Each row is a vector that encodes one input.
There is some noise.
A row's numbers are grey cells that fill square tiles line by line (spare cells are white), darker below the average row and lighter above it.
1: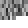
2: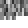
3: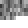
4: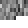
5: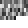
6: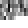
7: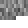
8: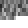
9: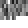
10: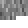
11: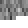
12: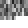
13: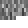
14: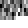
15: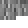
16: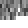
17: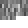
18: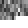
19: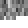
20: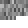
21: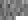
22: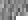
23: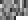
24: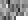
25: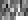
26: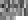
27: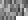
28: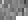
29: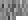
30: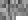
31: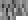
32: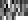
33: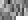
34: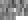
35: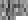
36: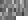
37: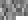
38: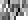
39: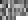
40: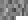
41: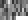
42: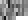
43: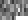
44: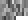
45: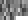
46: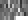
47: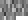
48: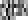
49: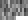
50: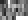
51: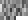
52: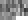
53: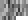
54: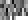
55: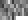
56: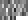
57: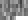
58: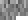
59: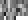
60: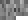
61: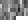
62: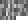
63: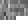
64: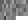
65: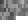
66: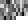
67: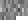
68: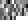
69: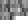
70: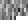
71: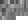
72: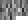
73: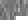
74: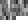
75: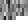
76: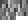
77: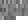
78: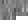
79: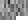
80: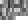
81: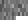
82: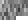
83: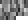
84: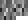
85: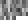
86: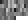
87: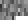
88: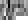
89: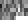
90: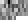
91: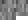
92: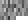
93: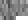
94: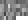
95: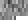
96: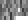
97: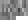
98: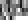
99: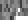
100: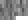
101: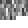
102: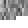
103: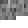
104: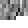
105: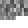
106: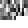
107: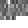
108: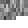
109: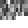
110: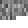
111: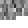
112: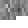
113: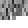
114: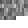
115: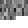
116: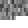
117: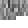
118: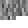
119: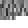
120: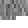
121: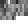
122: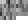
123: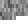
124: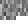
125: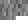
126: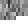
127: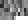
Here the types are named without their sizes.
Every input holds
a true/false value, together with either a label, or a point on a line.
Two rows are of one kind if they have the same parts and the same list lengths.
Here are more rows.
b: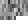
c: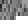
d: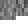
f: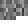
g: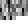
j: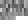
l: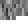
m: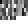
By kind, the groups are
b, d, f, g, l, m
c, j

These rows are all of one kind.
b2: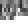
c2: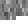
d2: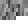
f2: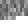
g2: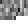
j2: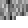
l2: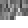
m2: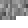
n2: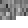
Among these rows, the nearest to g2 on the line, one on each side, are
j2 and n2.
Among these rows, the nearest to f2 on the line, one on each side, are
c2 and m2.
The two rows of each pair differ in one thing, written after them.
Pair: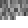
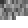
the true/false value
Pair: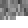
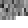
the true/false value
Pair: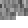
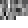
the label
